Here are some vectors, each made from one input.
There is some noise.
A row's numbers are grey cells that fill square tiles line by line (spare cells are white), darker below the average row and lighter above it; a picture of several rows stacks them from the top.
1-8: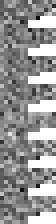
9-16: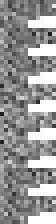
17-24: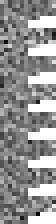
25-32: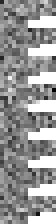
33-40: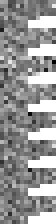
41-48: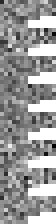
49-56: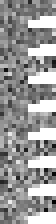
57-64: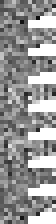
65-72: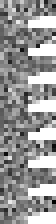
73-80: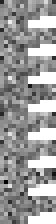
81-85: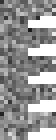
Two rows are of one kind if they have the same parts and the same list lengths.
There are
3 kinds of row.
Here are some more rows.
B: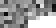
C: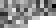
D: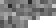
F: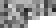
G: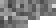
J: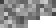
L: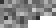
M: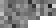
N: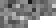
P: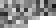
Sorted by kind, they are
B, C, F, P
D, G, M, N
J, L

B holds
one of 4 labels.
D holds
one of 5 labels and a true/false value.
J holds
a point on a 4-point line.
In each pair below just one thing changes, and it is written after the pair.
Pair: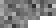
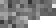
the true/false value
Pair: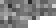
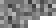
the true/false value
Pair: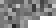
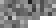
the label
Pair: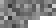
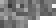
the true/false value
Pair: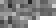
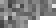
the label
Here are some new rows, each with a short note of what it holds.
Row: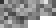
a point on a 4-point line
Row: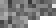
one of 5 labels and a true/false value
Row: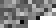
a point on a 4-point line
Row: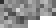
a point on a 4-point line
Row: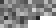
a point on a 4-point line
